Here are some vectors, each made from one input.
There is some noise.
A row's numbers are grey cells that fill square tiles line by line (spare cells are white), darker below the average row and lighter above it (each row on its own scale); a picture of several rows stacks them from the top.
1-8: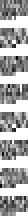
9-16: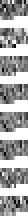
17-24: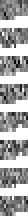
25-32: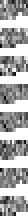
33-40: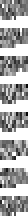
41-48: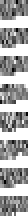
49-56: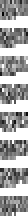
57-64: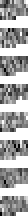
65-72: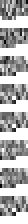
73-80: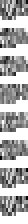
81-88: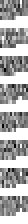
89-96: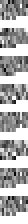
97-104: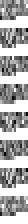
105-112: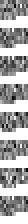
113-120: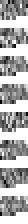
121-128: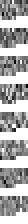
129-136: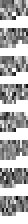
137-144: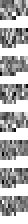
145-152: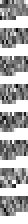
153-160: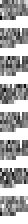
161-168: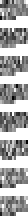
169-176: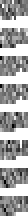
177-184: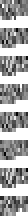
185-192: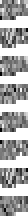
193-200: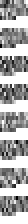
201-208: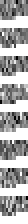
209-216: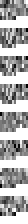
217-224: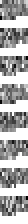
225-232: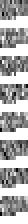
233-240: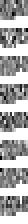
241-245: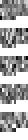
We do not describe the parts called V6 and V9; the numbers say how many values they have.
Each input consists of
either a point on an 8-point line, or a node of a 10-node tree, or a true/false value and a value of V6, or a value of V9.
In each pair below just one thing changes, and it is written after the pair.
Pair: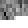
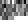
the true/false value
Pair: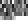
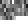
the value of V6
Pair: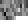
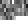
the true/false value
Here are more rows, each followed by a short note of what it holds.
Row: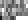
a point on an 8-point line
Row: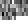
a node of a 10-node tree
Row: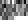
a true/false value and a value of V6
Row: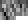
a true/false value and a value of V6
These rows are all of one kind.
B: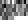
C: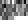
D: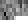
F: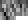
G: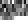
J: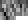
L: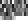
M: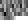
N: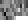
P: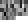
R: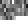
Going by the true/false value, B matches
C, G, L and R.
